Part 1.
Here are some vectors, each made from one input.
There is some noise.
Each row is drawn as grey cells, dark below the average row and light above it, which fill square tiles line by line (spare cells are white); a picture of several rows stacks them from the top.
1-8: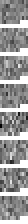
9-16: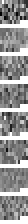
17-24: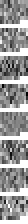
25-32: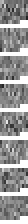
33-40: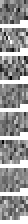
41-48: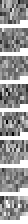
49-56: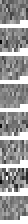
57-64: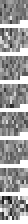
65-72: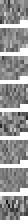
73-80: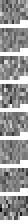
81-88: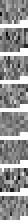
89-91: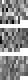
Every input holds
a node of a 15-node tree.
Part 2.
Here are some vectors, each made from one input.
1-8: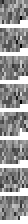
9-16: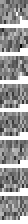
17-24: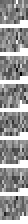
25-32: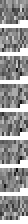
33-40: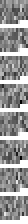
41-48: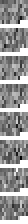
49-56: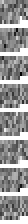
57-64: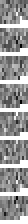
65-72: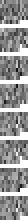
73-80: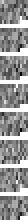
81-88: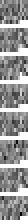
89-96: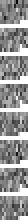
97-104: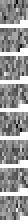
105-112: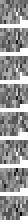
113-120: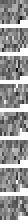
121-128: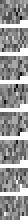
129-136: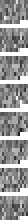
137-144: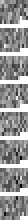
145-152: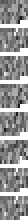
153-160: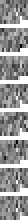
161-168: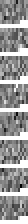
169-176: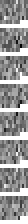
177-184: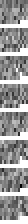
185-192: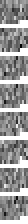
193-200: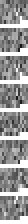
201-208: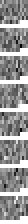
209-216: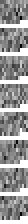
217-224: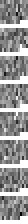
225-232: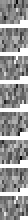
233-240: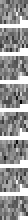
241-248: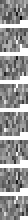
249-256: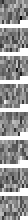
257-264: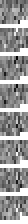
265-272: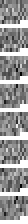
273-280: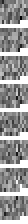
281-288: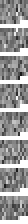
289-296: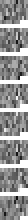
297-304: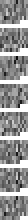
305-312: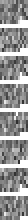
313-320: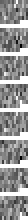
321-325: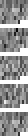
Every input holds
four true/false values.
